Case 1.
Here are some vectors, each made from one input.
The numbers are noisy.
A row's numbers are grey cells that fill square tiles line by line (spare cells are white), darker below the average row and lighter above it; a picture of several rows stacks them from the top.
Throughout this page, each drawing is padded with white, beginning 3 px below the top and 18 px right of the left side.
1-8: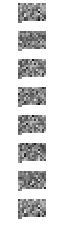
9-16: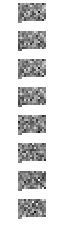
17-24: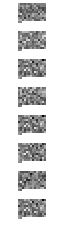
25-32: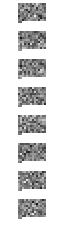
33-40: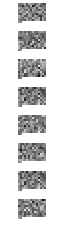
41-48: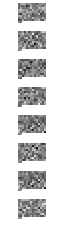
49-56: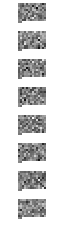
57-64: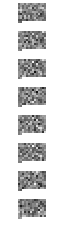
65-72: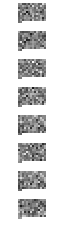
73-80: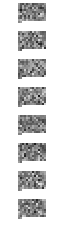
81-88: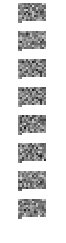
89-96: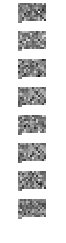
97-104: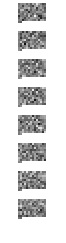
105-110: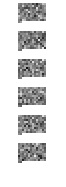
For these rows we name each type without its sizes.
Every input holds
five true/false values.
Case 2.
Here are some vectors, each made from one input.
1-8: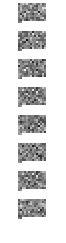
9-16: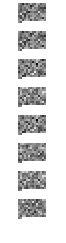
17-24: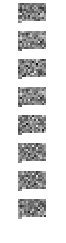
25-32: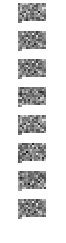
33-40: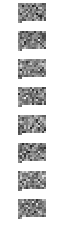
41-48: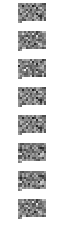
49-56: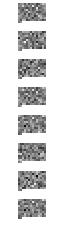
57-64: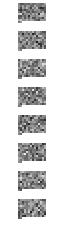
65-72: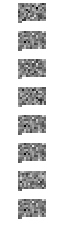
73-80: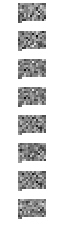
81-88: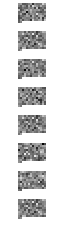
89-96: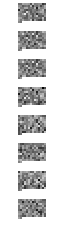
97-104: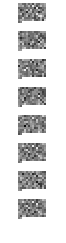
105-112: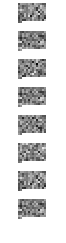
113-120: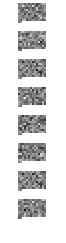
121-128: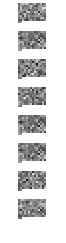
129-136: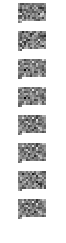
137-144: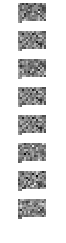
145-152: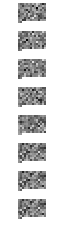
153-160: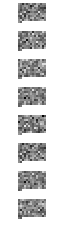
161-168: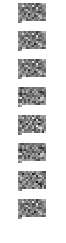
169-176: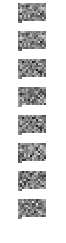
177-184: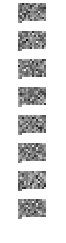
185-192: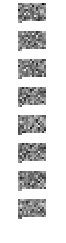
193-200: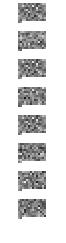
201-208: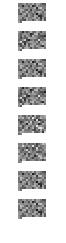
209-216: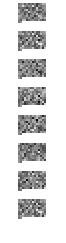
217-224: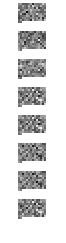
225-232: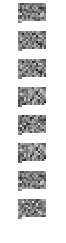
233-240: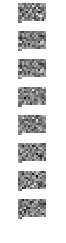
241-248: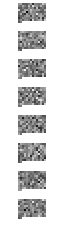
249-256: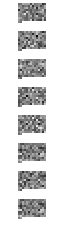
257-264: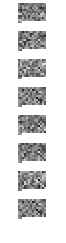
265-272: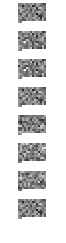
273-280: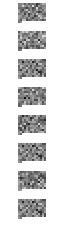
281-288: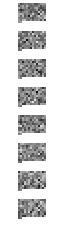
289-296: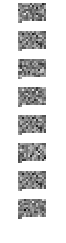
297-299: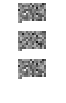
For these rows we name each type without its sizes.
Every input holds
four true/false values.
